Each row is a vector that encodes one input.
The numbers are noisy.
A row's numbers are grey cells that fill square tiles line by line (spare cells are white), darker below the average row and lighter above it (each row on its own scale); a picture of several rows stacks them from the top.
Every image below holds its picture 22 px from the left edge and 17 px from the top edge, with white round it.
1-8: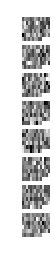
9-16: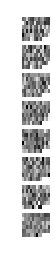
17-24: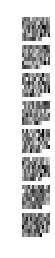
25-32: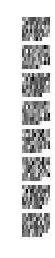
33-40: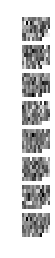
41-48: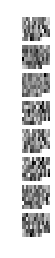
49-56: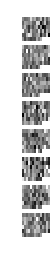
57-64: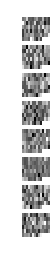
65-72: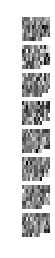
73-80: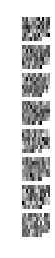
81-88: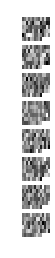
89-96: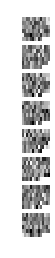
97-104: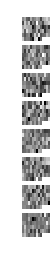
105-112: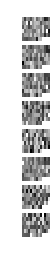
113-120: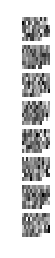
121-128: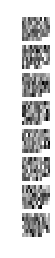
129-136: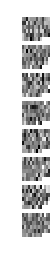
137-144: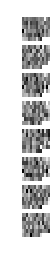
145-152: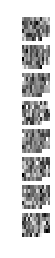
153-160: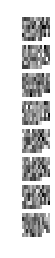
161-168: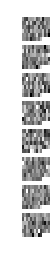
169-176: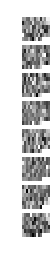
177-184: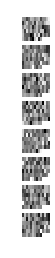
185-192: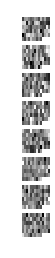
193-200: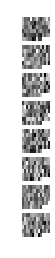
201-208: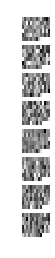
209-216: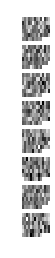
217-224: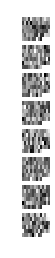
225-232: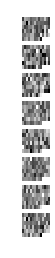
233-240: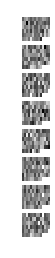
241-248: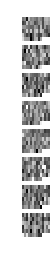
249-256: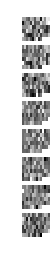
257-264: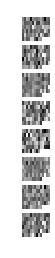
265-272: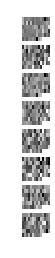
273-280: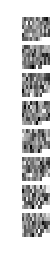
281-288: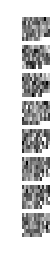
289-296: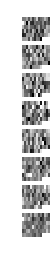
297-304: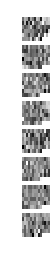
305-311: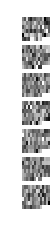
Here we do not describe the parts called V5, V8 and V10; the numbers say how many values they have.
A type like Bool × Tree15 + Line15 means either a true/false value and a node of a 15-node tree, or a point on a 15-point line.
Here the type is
(Bool × (Circle9 + V8) + Line9 × V10) × V5.
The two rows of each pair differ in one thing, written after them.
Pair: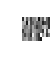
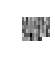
the value of V8
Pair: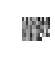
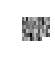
the value of V8
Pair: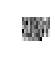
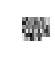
the value of V8
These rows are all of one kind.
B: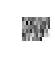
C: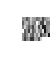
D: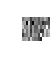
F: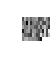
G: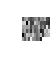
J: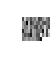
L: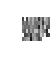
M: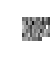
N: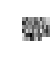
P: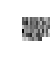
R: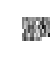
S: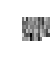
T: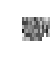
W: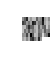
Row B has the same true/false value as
C, L, R and T.
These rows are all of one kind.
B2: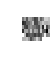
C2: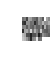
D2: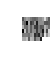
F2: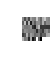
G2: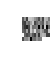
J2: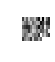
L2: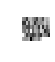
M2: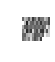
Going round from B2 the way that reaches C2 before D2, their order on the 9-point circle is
B2, L2, C2, D2, F2, G2, J2, M2.
